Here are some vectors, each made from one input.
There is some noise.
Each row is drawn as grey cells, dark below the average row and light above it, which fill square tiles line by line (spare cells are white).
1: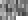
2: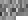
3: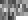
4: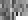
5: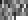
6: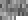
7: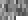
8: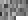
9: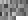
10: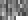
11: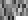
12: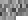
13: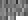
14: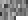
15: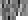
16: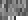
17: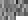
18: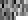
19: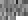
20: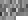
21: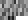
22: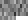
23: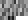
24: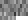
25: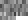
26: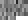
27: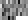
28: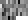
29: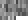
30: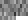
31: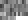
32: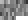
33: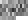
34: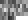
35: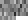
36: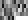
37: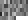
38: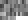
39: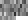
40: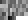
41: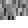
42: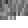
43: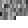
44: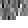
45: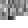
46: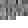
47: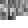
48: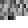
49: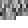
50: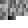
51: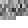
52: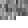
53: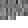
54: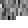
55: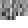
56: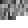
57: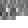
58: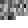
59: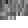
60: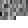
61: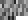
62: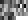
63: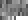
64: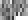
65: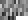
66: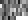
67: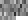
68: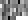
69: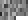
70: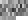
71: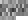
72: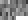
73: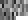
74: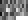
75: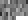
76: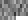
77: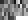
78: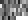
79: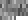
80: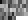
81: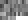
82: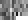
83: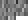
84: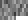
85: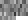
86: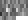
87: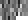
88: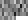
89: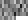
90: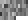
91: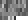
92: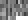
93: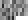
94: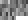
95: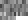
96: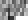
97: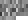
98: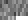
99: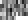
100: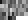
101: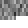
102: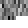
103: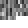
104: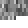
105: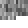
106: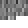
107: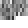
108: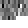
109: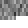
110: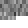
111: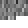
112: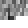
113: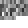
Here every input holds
either a node of an 11-node tree, or three true/false values.
